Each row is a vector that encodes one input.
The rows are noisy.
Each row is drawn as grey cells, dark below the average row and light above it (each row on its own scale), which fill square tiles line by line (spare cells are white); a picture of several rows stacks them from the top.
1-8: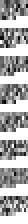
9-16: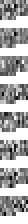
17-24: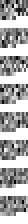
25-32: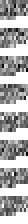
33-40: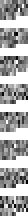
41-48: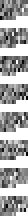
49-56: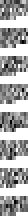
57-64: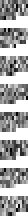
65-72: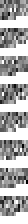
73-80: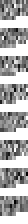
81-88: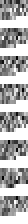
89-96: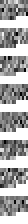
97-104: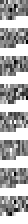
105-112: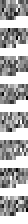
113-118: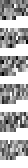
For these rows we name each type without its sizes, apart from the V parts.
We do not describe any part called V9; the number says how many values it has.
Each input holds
two labels and a value of V9.
